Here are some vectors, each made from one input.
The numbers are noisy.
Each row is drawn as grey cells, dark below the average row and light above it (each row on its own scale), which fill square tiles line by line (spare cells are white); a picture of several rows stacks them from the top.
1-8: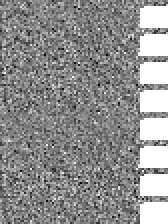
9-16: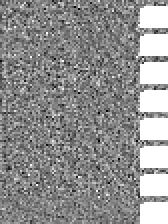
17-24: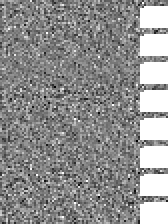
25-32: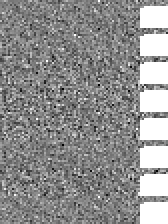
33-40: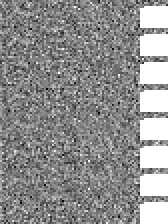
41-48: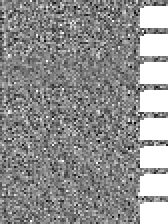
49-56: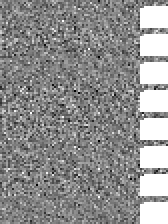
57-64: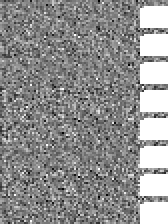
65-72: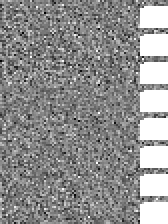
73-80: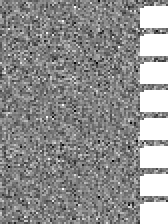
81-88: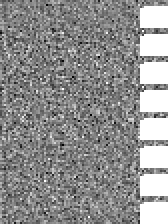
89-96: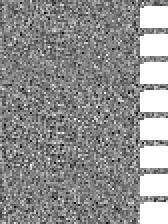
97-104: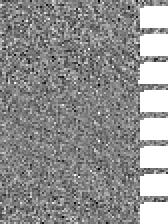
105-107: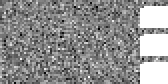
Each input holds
a true/false value, together with either a point on a 9-point circle, or a fixed value.
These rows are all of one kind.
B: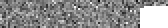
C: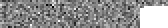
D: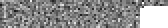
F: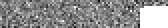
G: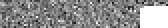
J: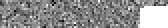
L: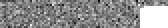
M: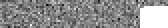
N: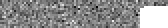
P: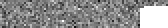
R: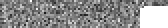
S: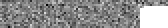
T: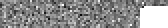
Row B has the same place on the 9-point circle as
D, F and T.
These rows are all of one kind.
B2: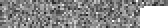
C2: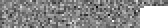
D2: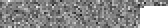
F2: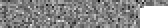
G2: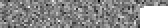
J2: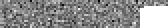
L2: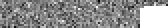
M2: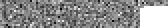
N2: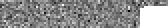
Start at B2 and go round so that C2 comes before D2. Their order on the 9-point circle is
B2, C2, G2, F2, M2, J2, D2, N2, L2.
